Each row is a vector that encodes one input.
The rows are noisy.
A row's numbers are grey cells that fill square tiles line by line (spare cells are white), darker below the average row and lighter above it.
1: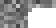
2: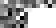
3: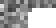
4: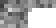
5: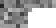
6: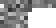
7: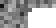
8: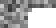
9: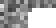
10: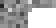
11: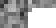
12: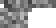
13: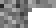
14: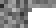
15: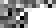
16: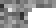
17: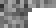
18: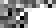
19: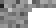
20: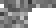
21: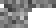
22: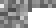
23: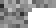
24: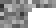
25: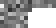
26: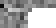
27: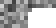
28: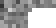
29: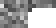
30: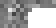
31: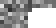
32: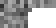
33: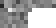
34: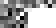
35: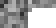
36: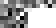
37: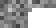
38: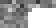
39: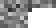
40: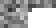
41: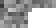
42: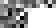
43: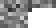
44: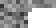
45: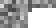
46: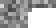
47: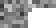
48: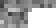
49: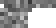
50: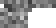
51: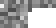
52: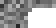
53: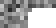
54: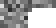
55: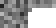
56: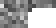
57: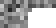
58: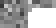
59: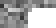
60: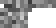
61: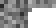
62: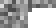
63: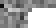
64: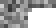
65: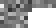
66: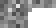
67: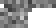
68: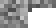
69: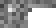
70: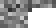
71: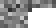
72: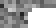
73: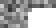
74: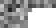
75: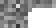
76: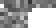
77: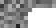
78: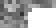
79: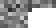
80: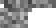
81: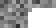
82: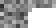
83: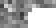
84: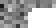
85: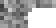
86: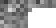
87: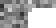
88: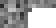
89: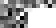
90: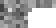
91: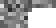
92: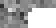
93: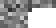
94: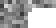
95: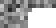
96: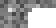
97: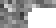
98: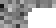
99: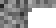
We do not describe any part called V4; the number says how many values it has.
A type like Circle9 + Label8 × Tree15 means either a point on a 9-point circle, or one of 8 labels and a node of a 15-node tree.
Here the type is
List2(Label5 × V4).
